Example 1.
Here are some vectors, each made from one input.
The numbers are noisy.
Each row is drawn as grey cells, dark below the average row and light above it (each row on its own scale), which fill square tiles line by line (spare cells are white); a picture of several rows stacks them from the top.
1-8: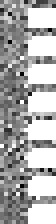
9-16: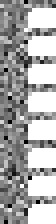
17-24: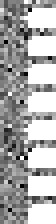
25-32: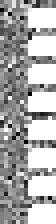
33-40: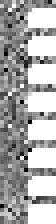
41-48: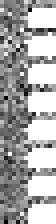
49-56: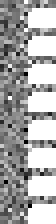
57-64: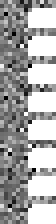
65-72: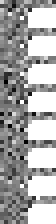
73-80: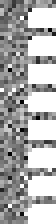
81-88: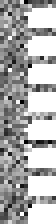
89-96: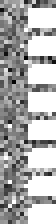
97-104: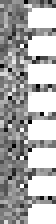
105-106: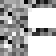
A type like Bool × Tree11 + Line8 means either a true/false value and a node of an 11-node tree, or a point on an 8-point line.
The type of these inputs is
Bool × Circle11 + Unit.
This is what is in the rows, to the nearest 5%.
About 95% of them hold a point on an 11-point circle and a true/false value. The rest hold a fixed value.
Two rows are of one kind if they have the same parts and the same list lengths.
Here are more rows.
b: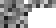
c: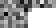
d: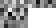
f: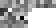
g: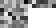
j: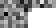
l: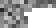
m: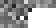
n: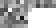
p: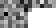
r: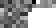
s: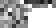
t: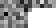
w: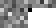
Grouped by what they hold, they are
b, d, f, g, l, m, n, r, s, w
c, j, p, t

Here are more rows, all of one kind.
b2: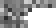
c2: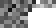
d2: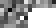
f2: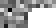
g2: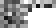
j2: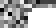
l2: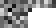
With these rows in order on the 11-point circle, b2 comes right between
c2 and g2.
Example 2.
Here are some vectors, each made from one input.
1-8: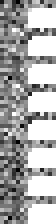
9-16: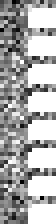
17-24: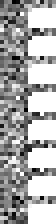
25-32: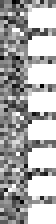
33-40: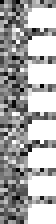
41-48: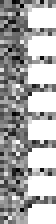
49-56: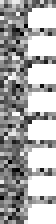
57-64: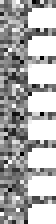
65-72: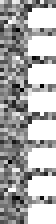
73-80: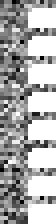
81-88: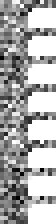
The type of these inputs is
Bool × Line6.
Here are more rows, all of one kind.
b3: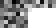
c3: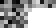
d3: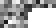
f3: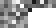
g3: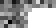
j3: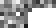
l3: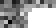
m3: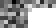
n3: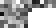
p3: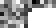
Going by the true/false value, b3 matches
c3, g3, l3 and m3.
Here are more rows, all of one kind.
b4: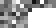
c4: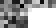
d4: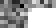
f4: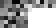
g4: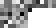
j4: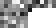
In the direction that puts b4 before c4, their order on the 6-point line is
d4, g4, j4, b4, f4, c4.
